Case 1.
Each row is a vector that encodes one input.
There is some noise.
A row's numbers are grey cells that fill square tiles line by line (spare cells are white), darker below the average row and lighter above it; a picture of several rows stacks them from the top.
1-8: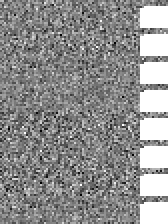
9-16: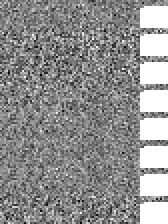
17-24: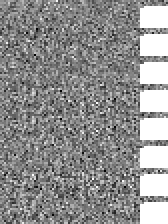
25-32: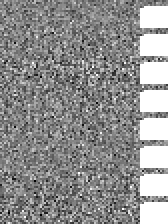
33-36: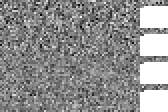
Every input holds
a point on a 4-point line and a point on a 5-point line.
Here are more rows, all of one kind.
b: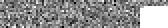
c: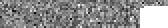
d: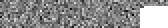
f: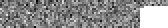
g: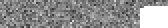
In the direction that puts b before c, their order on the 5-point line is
b, c, g, d, f.
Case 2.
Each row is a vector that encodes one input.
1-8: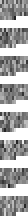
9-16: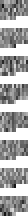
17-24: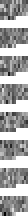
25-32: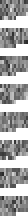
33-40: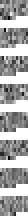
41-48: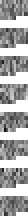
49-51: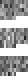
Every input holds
a point on a 9-point line.
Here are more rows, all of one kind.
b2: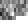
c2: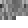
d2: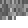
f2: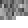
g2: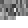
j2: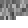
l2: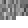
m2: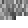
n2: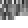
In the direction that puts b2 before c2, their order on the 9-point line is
b2, n2, d2, f2, j2, c2, m2, g2, l2.
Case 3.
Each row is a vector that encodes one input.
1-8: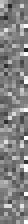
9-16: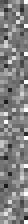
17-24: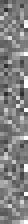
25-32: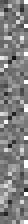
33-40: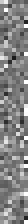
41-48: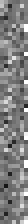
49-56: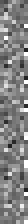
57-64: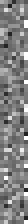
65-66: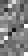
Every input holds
four true/false values.
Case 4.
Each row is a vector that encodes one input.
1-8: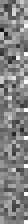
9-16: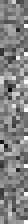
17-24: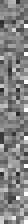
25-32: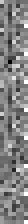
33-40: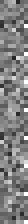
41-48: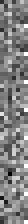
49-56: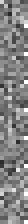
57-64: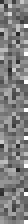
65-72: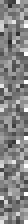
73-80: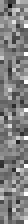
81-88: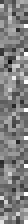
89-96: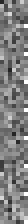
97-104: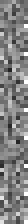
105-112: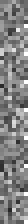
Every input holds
four true/false values.
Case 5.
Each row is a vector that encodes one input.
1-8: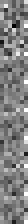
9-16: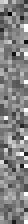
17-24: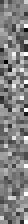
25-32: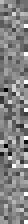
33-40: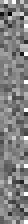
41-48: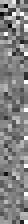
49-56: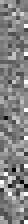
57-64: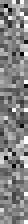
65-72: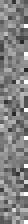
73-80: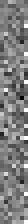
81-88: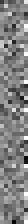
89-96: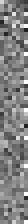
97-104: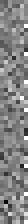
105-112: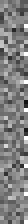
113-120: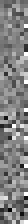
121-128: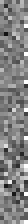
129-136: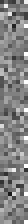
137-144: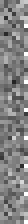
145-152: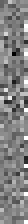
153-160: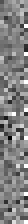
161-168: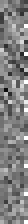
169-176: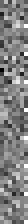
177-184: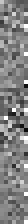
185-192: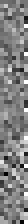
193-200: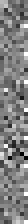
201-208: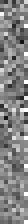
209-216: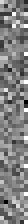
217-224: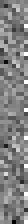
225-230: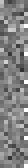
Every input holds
one of 10 labels.
